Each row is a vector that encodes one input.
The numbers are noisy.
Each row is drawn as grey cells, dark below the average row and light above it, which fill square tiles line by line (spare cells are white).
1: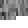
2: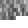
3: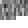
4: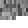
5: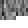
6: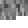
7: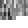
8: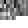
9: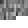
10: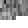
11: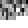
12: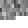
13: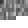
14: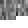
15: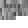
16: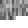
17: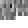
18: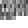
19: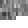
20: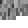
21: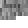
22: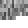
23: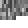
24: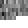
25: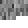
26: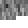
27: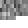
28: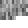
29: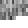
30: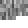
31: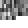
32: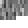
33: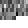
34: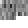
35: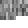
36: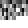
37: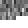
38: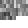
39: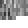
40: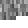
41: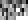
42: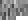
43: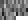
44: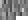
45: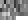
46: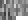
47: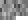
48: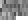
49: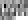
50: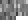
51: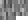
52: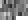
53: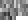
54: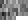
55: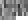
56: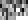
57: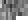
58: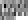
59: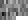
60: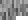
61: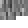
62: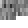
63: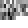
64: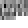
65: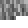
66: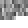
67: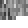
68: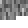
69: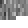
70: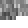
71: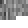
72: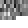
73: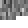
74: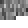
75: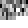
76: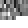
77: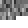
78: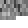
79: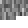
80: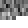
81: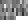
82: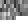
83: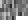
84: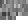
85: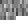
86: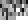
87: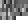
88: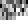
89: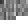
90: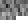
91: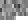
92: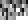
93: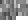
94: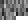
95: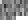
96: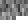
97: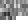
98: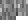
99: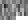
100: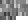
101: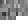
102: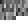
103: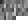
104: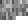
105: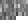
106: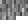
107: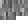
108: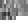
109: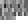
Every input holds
either a fixed value, or a node of a 10-node tree and a true/false value.
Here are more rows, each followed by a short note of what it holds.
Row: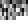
a fixed value
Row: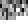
a fixed value
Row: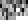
a fixed value
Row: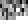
a fixed value
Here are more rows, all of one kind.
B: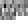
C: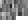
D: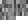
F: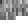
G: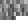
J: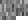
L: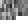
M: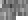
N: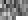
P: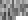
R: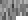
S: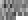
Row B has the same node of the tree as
J, N, P and R.
